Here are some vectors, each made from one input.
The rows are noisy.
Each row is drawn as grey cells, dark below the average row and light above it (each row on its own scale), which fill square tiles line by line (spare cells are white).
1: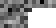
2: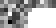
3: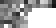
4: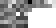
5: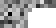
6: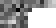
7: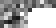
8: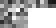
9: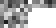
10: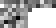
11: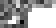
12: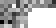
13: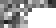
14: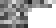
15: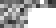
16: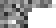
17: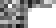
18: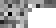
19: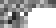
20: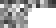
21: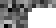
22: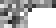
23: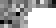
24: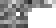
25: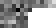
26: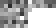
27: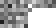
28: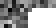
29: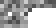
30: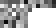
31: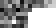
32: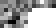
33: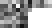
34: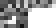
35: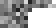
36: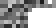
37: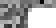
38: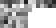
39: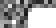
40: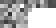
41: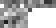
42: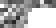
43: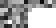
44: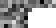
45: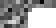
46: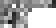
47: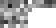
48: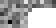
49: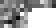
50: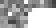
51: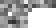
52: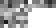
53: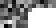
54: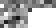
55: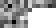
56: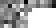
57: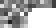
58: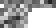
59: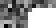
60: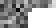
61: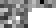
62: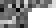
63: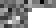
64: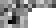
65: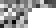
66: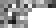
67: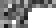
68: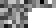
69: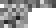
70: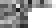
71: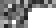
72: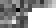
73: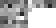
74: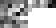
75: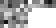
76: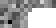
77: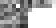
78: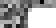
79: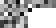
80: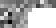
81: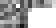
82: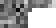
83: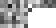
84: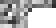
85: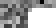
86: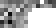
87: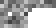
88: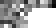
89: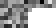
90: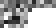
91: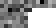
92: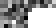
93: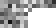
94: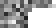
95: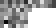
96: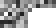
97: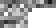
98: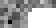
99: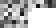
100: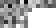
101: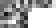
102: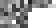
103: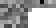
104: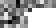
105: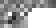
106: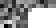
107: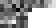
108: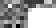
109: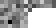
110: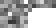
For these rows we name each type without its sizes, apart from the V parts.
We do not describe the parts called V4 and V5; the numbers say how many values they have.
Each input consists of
either a point on a line and a value of V4, or a true/false value and a value of V5.
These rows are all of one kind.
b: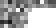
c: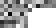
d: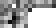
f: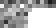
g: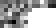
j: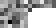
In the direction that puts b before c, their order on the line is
j, d, g, b, c, f.
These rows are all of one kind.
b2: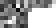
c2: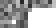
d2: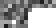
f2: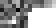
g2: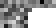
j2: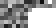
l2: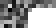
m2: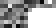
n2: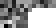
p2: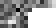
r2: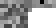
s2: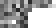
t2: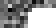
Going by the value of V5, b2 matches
l2 and n2.
